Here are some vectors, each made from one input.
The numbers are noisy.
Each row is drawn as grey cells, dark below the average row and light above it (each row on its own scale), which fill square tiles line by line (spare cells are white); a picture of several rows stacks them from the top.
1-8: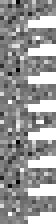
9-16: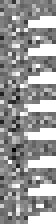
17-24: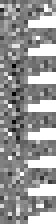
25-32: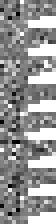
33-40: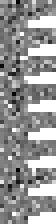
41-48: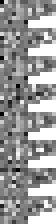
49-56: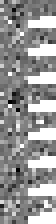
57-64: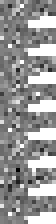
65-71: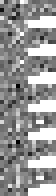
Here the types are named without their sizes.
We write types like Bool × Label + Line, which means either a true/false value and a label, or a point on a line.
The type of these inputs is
Bool × Label + Unit.
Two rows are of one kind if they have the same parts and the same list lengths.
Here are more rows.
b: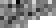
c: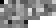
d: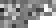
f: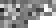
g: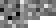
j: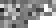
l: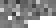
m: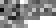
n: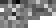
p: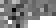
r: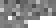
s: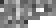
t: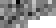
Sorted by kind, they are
b, c, g, l, m, n, p, r, s, t
d, f, j

